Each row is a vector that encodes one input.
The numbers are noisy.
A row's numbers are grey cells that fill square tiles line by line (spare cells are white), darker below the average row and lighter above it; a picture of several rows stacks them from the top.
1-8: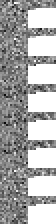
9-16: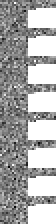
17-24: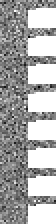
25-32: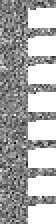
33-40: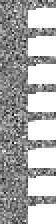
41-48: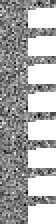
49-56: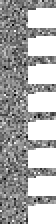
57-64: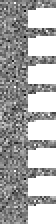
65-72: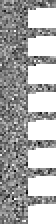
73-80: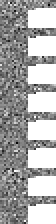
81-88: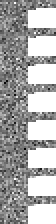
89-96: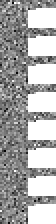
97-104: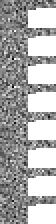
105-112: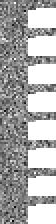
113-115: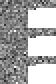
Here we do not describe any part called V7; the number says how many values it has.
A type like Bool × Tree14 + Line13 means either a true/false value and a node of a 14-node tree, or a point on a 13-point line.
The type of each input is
(Bool × Bool × Bool + V7) × Label4.
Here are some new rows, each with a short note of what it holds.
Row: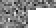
one of 4 labels and a value of V7
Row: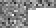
one of 4 labels and three true/false values
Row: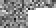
one of 4 labels and three true/false values
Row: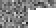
one of 4 labels and a value of V7
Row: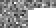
one of 4 labels and three true/false values
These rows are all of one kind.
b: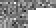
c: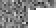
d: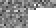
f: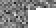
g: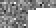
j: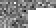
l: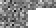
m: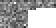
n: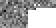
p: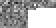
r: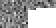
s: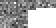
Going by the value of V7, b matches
j, n and s.
